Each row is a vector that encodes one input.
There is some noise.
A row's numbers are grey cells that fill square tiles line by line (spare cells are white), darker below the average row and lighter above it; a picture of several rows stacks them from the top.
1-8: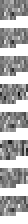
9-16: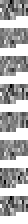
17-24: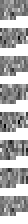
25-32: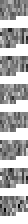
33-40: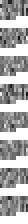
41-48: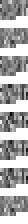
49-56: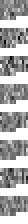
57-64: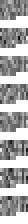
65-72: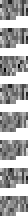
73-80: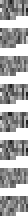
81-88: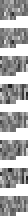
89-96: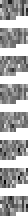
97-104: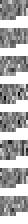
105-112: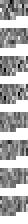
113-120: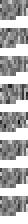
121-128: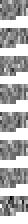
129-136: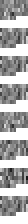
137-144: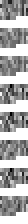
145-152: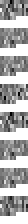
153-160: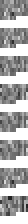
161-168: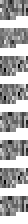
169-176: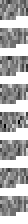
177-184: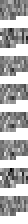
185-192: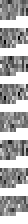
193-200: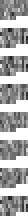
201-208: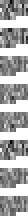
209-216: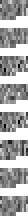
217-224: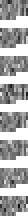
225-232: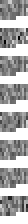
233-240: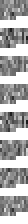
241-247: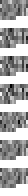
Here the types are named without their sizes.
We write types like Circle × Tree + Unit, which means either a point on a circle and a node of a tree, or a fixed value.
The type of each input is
Line.
